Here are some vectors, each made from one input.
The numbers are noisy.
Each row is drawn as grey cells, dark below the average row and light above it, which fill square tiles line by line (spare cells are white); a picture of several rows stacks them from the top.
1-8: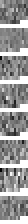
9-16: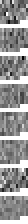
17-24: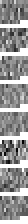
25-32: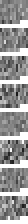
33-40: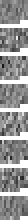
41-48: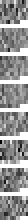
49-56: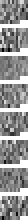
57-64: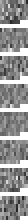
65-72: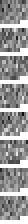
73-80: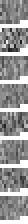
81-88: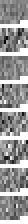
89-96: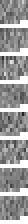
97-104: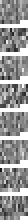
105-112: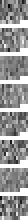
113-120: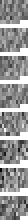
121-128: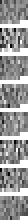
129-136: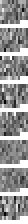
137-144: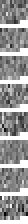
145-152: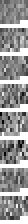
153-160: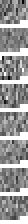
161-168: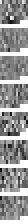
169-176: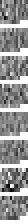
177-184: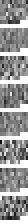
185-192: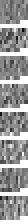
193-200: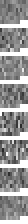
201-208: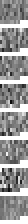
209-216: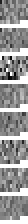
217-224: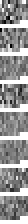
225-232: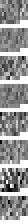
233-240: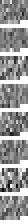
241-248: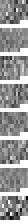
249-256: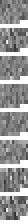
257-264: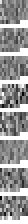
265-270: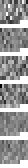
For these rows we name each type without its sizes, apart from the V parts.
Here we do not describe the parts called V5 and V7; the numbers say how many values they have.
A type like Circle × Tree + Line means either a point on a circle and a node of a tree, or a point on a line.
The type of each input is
(Bool × Bool × Bool × Bool + Unit) × V5 × V7 + Circle + Tree.
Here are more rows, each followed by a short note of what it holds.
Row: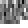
a point on a circle
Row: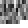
a value of V5 and a value of V7
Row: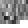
a node of a tree
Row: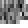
a point on a circle
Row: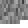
four true/false values, a value of V5 and a value of V7
